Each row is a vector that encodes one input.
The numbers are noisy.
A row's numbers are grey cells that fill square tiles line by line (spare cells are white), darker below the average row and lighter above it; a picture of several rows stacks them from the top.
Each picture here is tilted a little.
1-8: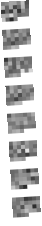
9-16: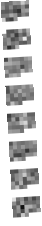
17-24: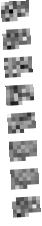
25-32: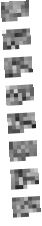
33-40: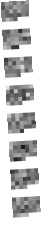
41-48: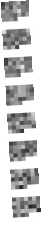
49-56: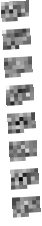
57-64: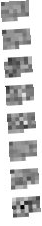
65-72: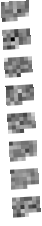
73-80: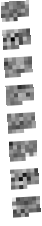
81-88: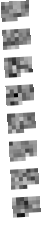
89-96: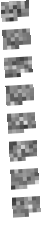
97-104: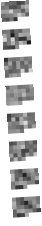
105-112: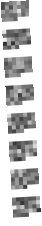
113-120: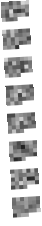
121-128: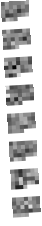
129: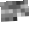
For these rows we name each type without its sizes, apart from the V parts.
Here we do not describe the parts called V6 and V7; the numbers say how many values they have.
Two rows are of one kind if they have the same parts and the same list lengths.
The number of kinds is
2.
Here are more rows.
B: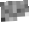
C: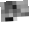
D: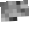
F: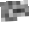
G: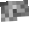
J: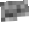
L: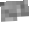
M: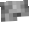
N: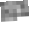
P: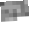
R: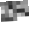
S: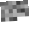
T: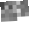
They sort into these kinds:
B, G, J, L, M, N, P, T
C, D, F, R, S

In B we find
a true/false value and a value of V6.
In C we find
a point on a circle and a value of V7.
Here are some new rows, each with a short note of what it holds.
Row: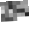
a point on a circle and a value of V7
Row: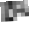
a point on a circle and a value of V7
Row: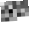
a point on a circle and a value of V7
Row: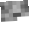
a true/false value and a value of V6
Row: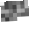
a point on a circle and a value of V7
